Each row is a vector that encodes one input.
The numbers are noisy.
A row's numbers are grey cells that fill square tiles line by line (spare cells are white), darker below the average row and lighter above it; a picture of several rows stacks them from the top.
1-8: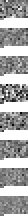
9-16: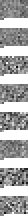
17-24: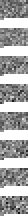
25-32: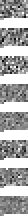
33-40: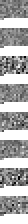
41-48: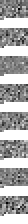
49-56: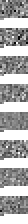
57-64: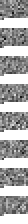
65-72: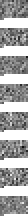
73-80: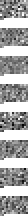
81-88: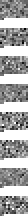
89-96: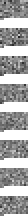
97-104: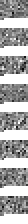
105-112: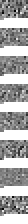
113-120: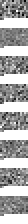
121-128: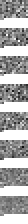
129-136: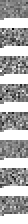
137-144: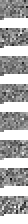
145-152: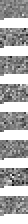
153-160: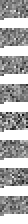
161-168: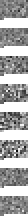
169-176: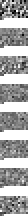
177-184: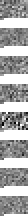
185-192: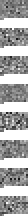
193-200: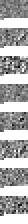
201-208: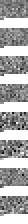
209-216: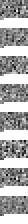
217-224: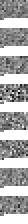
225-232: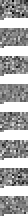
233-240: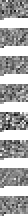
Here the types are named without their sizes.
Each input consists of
a point on a line, together with either a point on a line, or four true/false values.
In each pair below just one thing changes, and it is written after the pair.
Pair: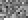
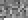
the place on the line
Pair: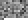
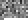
the place on the line
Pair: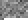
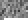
one of the four true/false values
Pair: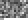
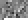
one of the four true/false values
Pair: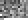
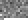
the place on the line
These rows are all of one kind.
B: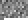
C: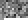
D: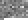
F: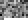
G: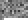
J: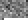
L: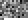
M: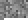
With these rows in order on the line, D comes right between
B and G.
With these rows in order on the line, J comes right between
B and C.
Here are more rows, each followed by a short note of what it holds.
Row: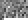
a point on each of two lines
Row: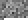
a point on a line and four true/false values
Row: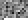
a point on a line and four true/false values
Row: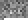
a point on a line and four true/false values
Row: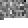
a point on each of two lines
